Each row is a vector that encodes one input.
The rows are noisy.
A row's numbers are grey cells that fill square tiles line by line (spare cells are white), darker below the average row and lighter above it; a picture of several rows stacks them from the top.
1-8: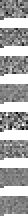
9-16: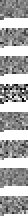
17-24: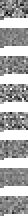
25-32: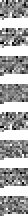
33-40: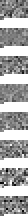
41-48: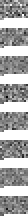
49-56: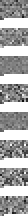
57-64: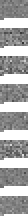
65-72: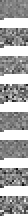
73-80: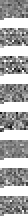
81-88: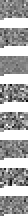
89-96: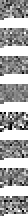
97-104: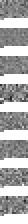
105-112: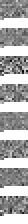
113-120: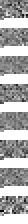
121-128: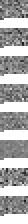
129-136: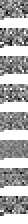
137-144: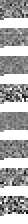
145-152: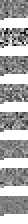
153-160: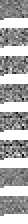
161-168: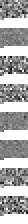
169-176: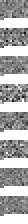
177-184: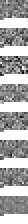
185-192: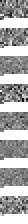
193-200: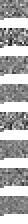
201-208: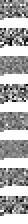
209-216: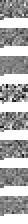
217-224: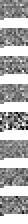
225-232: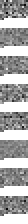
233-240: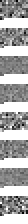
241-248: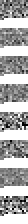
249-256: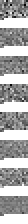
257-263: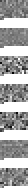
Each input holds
a list of up to three points on a 4-point line.
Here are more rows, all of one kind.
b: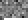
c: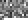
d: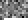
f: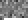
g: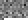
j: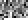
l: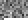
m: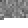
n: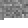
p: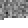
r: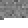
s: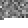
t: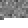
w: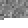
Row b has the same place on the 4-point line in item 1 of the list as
c, d, l and w.
